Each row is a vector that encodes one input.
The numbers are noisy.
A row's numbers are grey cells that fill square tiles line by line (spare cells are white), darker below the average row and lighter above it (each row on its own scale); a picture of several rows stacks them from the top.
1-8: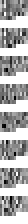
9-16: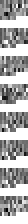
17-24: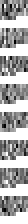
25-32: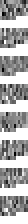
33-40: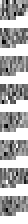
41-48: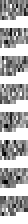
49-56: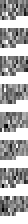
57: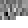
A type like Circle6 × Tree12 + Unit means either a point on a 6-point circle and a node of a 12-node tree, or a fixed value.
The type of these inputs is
Line4 × (Tree8 + Unit).
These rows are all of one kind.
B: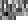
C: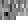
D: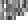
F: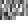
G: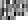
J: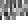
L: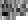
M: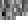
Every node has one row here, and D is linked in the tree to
G.
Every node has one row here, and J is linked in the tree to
C.
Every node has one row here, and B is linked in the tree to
C, G and L.
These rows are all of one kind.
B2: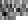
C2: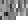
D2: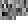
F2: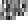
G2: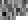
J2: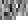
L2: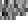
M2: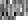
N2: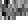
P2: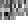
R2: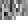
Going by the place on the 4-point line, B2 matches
F2, G2, P2 and R2.
